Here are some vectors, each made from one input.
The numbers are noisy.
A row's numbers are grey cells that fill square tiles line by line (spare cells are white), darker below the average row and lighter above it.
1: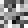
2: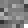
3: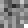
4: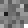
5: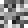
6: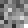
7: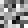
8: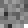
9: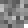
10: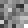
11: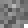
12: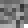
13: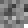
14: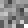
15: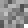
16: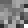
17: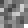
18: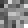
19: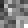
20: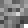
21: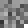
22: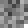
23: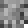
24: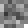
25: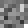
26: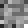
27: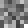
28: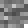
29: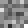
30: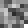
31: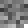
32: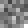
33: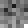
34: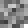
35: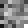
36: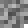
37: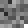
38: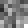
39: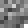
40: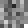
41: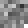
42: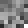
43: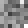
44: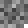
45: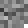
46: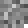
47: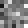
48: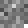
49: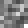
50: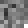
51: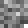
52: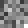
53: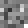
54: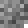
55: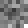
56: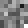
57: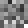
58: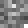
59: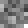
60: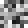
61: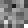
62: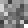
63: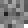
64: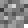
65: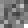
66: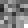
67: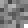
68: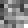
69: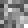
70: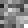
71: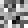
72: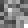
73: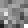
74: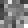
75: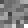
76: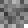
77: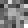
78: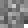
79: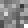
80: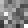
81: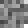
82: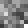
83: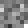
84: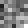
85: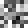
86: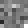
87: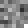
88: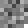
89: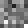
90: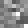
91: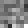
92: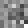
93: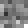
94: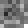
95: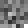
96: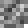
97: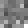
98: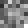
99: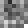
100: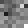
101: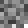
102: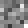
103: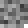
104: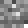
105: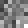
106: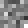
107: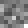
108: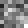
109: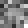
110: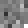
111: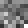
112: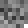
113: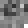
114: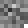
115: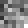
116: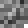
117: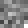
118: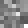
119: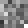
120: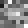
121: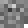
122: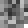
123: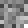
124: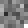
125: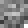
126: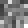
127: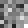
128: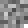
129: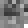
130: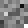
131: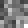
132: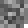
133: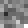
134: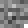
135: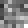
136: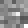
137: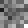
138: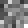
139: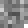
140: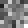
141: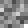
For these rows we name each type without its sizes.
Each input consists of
a list of points on a line.
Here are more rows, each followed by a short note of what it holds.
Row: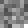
a list of two items
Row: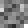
a list of two items
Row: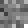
a list of three items
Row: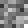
a list of one item
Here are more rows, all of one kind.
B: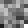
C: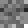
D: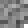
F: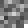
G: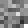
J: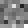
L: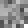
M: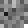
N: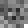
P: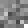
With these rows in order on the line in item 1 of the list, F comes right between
G and N.
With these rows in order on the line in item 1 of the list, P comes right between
D and L.
